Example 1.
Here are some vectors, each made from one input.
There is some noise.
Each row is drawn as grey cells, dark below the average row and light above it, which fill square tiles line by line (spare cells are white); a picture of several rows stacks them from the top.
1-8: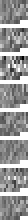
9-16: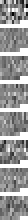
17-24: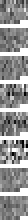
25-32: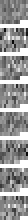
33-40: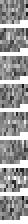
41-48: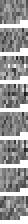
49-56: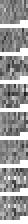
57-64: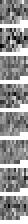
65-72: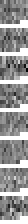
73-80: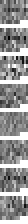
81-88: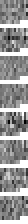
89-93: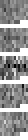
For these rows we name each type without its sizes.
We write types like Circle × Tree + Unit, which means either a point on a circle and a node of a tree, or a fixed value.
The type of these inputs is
Bool × Tree.
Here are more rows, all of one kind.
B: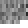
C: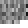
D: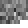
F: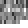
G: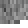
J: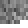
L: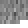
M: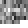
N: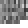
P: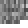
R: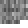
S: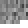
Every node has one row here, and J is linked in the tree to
F and G.
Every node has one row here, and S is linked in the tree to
B and L.
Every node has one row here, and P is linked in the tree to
N and R.
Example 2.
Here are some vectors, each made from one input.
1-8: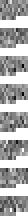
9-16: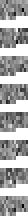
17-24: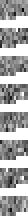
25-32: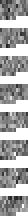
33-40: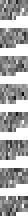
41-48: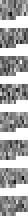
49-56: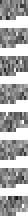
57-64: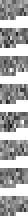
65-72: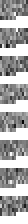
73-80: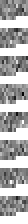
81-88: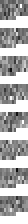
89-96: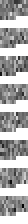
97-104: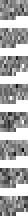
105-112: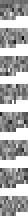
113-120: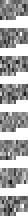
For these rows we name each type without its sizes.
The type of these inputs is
Label × (Tree + Unit).
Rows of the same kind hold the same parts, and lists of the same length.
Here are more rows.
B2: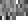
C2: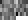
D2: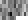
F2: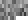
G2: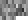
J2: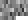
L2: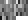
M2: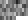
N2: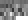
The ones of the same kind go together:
B2, C2, L2, M2, N2
D2, F2, G2, J2

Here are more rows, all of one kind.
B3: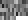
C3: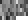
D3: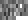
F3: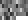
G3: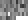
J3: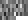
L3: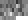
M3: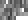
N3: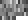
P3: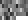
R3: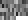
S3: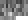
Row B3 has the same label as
L3, R3 and S3.
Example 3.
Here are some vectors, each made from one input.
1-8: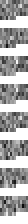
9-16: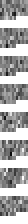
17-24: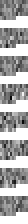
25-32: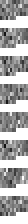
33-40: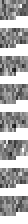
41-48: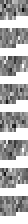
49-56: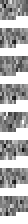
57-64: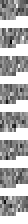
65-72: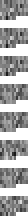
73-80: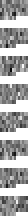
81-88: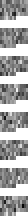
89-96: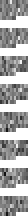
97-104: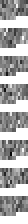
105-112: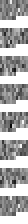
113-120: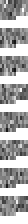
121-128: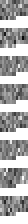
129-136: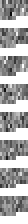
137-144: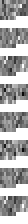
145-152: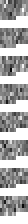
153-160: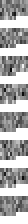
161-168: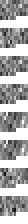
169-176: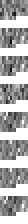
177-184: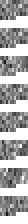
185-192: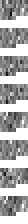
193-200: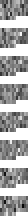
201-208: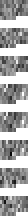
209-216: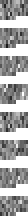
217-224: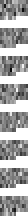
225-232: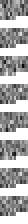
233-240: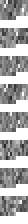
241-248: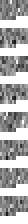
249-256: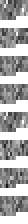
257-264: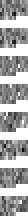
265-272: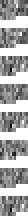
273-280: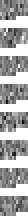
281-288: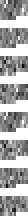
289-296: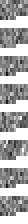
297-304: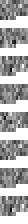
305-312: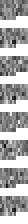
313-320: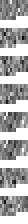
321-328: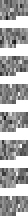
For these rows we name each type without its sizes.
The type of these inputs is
Bool × Label.
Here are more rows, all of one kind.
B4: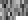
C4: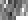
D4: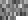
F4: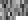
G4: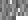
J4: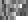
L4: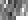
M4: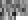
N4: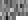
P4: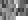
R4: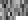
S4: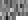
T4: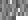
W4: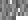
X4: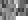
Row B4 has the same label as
F4, N4, R4 and S4.
